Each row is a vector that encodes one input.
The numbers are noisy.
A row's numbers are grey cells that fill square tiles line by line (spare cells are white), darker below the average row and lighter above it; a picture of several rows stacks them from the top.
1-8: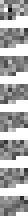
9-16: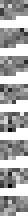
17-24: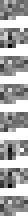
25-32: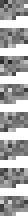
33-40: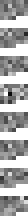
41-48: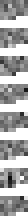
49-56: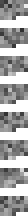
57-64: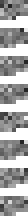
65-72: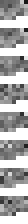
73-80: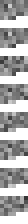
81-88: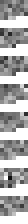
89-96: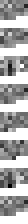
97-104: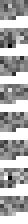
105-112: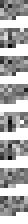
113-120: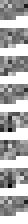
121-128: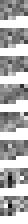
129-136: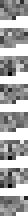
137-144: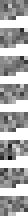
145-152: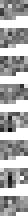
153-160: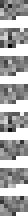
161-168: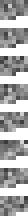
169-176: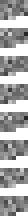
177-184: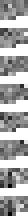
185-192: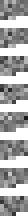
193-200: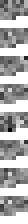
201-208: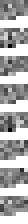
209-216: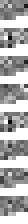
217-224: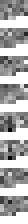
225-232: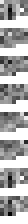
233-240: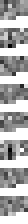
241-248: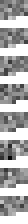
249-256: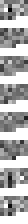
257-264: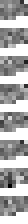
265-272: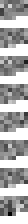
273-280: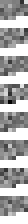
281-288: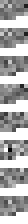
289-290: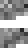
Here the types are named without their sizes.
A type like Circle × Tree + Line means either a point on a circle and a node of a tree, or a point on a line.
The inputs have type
Bool × Bool × Bool × Bool + Circle.
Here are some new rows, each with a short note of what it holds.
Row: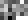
a point on a circle
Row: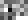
a point on a circle
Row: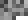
four true/false values
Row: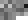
four true/false values
